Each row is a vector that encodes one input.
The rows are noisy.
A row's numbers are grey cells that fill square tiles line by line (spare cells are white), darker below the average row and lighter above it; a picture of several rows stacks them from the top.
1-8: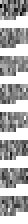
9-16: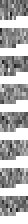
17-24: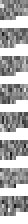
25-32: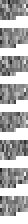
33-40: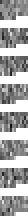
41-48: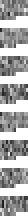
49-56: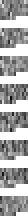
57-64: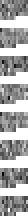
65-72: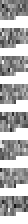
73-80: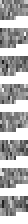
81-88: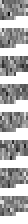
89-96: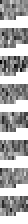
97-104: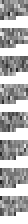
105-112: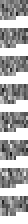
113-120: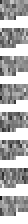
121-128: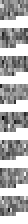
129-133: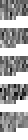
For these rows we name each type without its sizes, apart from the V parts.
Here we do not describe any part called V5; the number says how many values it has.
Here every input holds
either a true/false value and a value of V5, or a list of points on a line.
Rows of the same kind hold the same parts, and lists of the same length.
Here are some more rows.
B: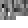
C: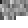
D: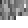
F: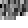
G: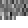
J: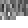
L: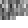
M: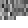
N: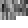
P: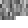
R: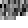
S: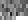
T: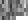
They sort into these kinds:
B, G, J, M, N, S
C, D
F, R
L, P, T

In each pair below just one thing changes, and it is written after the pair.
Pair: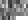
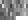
the place on the line in item 1 of the list
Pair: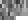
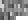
the place on the line in item 1 of the list
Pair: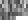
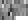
the place on the line in item 1 of the list
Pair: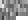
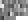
the place on the line in item 2 of the list
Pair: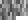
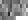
the place on the line in item 2 of the list
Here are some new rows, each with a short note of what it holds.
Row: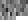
a true/false value and a value of V5
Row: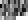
the empty list
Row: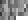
a list of one item
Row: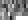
a true/false value and a value of V5
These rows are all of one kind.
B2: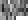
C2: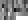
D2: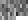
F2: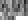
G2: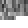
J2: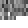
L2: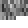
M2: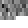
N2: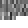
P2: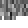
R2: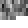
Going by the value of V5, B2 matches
L2 and R2.
